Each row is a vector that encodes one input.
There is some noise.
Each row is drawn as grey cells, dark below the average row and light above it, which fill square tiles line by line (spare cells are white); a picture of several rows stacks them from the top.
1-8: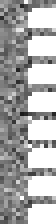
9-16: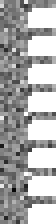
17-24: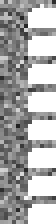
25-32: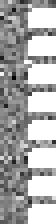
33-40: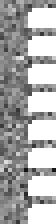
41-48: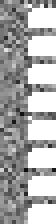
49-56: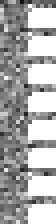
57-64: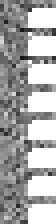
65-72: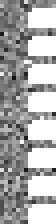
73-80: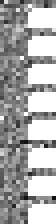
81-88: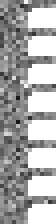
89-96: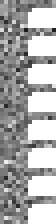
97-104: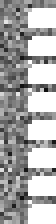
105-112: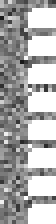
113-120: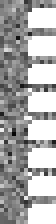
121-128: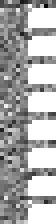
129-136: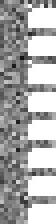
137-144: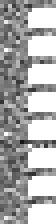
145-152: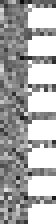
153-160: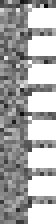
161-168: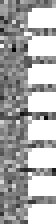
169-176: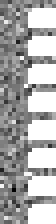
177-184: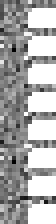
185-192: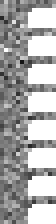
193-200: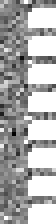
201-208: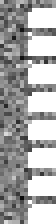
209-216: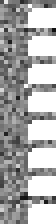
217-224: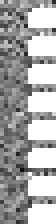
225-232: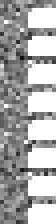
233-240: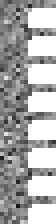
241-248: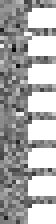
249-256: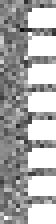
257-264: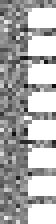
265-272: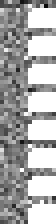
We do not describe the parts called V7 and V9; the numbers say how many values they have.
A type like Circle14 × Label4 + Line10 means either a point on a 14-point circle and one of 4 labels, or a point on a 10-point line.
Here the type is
Bool × Line6 × (Line6 + V9) + Line4 × V7.
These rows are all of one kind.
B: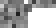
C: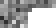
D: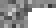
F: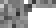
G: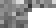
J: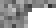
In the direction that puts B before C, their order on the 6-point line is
D, B, F, J, G, C.
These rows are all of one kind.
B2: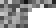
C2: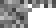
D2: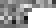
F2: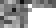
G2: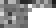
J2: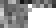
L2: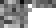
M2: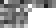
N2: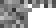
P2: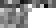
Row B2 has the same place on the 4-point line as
D2 and G2.
